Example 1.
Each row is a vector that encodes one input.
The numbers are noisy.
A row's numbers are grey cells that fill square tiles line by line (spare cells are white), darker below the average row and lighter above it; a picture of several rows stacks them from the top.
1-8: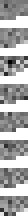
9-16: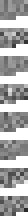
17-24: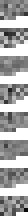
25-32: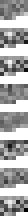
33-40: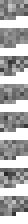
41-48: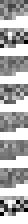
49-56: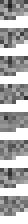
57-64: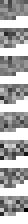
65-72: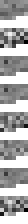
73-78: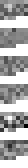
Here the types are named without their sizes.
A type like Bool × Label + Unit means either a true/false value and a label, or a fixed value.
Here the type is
(Circle + Unit) × Label.
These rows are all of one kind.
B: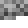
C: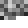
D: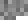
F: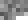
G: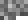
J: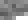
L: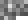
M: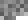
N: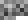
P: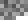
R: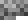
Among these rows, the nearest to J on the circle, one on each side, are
N and P.
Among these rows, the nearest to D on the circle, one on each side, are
B and M.
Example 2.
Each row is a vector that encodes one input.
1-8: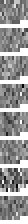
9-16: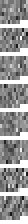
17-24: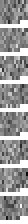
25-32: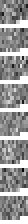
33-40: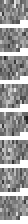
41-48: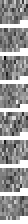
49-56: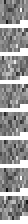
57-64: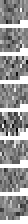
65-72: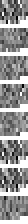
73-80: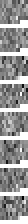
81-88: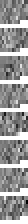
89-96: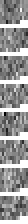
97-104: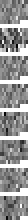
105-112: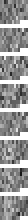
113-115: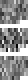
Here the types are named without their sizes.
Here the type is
List(Circle).
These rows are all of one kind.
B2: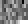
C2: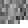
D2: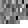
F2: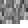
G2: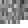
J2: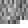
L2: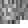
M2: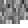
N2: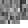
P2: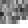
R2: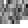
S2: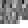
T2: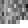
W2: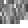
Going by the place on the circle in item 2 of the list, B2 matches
F2, G2 and M2.
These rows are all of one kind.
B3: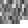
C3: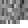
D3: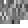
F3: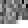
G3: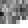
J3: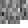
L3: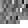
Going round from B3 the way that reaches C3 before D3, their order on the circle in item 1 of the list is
B3, L3, F3, G3, J3, C3, D3.
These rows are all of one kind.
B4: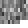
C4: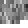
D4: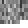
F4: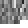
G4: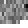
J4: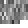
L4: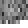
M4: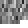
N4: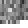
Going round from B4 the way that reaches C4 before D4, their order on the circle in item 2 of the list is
B4, J4, M4, C4, L4, G4, N4, D4, F4.
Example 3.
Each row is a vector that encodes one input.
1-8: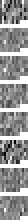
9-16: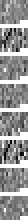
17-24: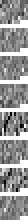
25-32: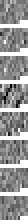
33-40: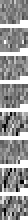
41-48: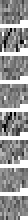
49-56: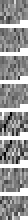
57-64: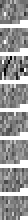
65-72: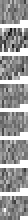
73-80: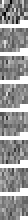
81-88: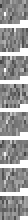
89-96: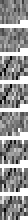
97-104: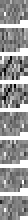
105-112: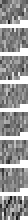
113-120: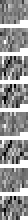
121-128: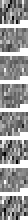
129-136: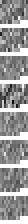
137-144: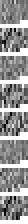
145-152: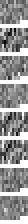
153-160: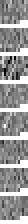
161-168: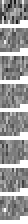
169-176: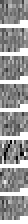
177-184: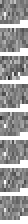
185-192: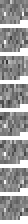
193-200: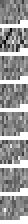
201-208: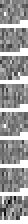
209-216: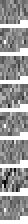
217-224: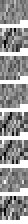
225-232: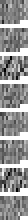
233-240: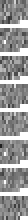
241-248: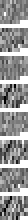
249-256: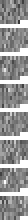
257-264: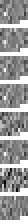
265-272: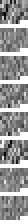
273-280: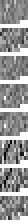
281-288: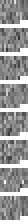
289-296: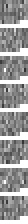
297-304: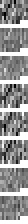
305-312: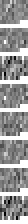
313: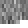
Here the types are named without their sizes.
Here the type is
Bool × (Circle + Unit).
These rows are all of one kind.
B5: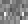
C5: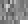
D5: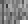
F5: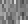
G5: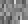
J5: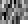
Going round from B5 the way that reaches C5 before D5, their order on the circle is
B5, C5, F5, G5, D5, J5.
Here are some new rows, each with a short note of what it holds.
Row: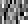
a true/false value
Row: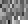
a true/false value
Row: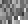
a true/false value
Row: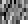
a point on a circle and a true/false value
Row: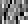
a true/false value
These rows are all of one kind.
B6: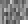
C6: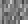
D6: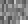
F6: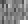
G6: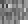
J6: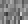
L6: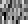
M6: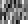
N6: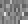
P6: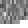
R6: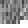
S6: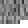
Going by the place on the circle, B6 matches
C6, J6 and R6.
